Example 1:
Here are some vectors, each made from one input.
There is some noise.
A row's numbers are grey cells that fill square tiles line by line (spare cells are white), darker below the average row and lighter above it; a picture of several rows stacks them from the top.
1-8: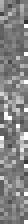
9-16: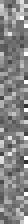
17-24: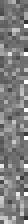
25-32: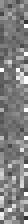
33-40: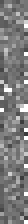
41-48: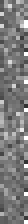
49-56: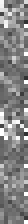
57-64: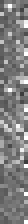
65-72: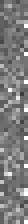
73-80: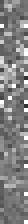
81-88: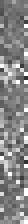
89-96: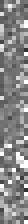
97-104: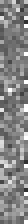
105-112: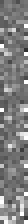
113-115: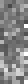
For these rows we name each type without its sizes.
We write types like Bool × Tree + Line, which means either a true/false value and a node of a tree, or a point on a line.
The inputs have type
Bool × Bool × Bool × Bool.
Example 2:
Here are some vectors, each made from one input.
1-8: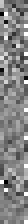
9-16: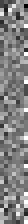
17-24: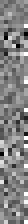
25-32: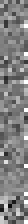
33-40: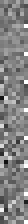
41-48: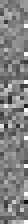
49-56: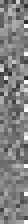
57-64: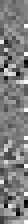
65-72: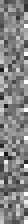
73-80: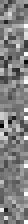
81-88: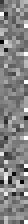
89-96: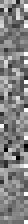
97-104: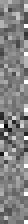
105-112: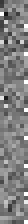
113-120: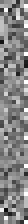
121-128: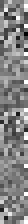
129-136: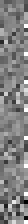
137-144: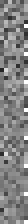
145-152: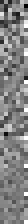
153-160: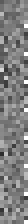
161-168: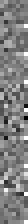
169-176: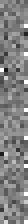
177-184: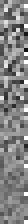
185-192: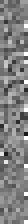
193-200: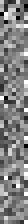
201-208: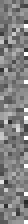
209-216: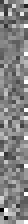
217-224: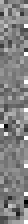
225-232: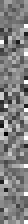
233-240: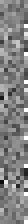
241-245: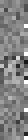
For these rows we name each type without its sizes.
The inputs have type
Bool × Bool × Bool × Bool.
